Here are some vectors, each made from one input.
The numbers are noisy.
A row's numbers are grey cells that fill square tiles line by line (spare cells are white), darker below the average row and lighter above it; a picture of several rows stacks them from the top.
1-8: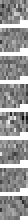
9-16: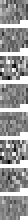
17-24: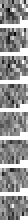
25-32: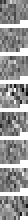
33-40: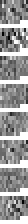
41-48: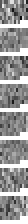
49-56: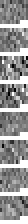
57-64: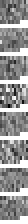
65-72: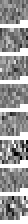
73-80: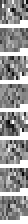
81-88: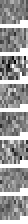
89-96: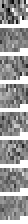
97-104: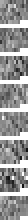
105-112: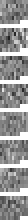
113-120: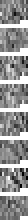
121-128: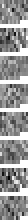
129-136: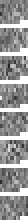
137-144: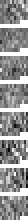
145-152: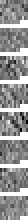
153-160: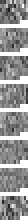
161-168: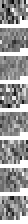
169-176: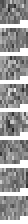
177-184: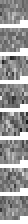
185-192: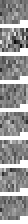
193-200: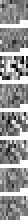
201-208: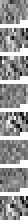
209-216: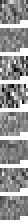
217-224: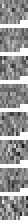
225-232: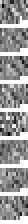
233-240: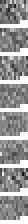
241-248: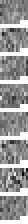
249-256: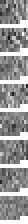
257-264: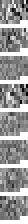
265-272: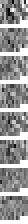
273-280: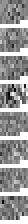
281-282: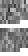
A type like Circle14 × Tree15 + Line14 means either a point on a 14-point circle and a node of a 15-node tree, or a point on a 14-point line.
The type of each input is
Bool × Bool × Bool × Bool × Bool + Unit.
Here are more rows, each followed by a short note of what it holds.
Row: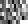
a fixed value
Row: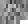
five true/false values
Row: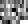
a fixed value
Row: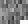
five true/false values
